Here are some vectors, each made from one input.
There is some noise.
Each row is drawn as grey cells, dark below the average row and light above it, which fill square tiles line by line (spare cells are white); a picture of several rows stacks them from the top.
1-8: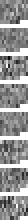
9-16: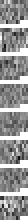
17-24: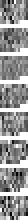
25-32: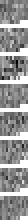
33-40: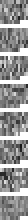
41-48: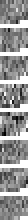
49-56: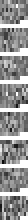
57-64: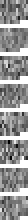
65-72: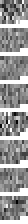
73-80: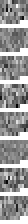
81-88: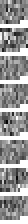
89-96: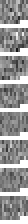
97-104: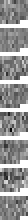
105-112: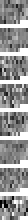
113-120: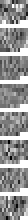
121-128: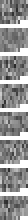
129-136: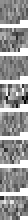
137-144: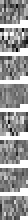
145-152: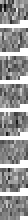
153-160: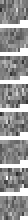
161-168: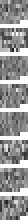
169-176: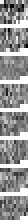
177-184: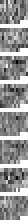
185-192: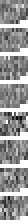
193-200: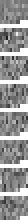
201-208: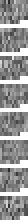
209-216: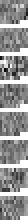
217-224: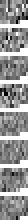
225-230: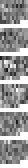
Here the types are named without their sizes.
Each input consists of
a node of a tree.
